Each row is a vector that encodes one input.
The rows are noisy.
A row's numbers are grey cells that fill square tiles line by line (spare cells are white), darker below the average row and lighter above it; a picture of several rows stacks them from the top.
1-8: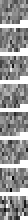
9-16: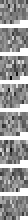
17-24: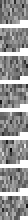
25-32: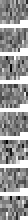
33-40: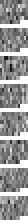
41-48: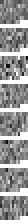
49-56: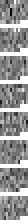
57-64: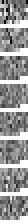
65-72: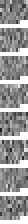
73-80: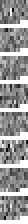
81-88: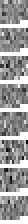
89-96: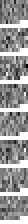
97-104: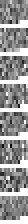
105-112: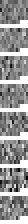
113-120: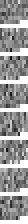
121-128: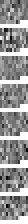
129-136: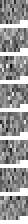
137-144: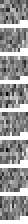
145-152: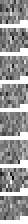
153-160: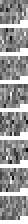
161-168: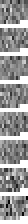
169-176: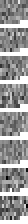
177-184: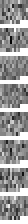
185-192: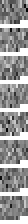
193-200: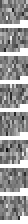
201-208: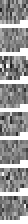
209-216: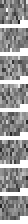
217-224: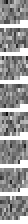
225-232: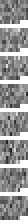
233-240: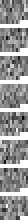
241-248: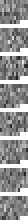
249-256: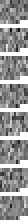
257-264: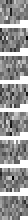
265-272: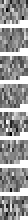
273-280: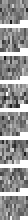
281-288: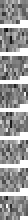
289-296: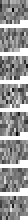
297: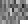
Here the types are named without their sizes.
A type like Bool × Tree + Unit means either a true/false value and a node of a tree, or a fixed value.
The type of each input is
Label × Label.
